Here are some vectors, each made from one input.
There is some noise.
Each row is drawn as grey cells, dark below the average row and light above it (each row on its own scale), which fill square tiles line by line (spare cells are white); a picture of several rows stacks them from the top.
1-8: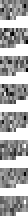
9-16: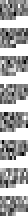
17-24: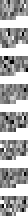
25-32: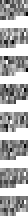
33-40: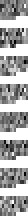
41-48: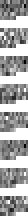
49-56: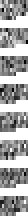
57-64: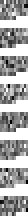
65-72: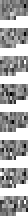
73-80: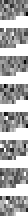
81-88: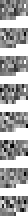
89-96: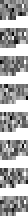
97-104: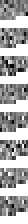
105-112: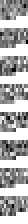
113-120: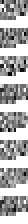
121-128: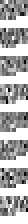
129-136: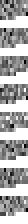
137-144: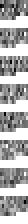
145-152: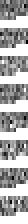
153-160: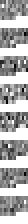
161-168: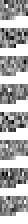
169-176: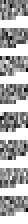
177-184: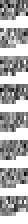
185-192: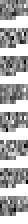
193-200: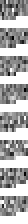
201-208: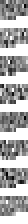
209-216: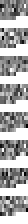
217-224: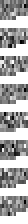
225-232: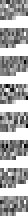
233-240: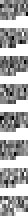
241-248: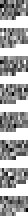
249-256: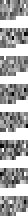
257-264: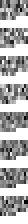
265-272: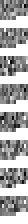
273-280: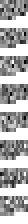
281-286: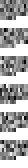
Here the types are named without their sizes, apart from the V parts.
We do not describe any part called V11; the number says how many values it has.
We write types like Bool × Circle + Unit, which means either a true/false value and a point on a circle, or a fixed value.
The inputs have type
Bool × V11 + Circle + Unit.
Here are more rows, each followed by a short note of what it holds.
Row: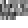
a true/false value and a value of V11
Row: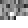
a fixed value
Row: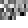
a point on a circle
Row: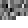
a point on a circle
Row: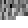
a true/false value and a value of V11
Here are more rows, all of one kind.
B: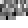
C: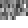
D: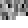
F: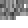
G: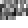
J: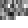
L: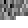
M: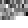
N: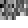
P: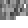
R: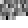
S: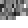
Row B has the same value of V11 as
G and R.
